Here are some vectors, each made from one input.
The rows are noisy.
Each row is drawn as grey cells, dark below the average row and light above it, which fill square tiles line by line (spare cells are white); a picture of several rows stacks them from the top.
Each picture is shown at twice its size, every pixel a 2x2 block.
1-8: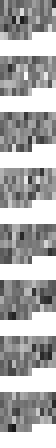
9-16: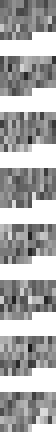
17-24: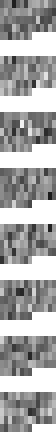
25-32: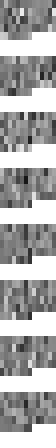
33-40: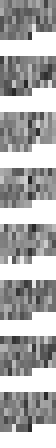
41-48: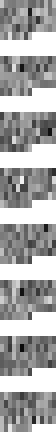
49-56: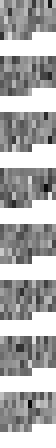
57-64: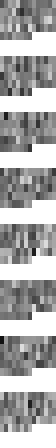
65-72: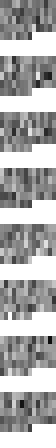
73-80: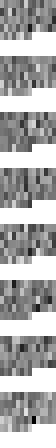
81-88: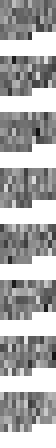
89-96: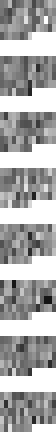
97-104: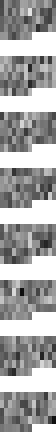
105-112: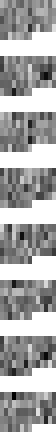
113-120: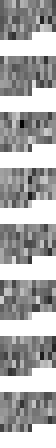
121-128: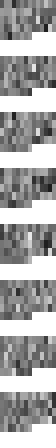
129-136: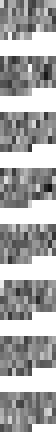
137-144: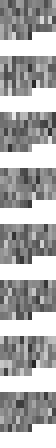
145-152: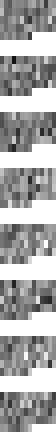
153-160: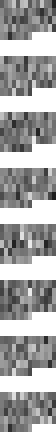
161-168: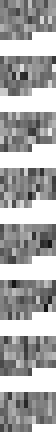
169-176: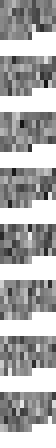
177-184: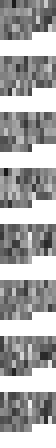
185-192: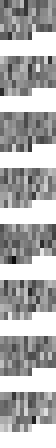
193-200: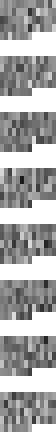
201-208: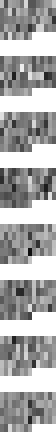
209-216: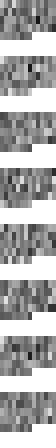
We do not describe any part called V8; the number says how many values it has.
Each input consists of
either a node of a 7-node tree and a value of V8, or a node of a 10-node tree, or a node of an 11-node tree.
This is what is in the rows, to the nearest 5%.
About 40% of them hold a node of a 7-node tree and a value of V8. About 25% of them hold a node of a 10-node tree. The rest hold a node of an 11-node tree.
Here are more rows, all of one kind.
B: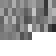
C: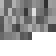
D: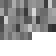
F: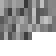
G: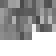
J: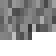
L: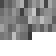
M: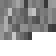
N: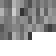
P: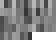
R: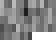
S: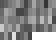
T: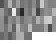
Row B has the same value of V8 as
C, D and M.
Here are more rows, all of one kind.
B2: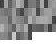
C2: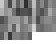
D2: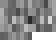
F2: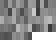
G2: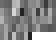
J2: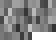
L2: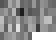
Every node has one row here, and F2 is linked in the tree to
D2 and L2.
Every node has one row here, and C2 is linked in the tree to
J2.
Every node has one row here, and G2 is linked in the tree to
B2 and D2.
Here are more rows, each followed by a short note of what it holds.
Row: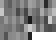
a node of a 7-node tree and a value of V8
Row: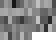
a node of an 11-node tree
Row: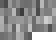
a node of a 7-node tree and a value of V8
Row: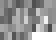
a node of a 10-node tree
